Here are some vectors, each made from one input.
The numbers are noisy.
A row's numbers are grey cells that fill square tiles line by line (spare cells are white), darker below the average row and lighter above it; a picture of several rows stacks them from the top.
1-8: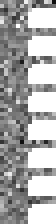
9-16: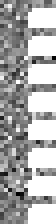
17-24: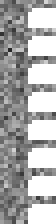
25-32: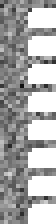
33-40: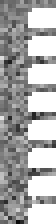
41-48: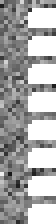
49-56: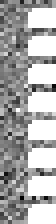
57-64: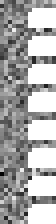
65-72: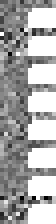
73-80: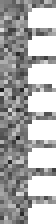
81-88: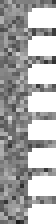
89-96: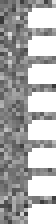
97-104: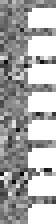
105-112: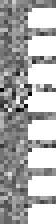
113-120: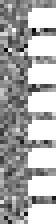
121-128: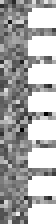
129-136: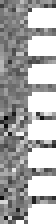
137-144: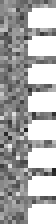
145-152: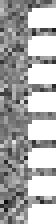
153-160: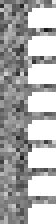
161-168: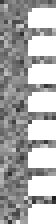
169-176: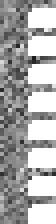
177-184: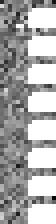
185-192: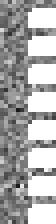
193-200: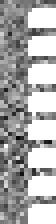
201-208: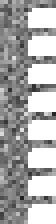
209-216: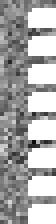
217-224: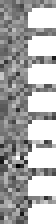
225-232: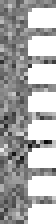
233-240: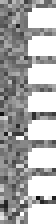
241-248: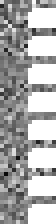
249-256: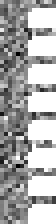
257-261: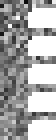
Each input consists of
one of 9 labels.
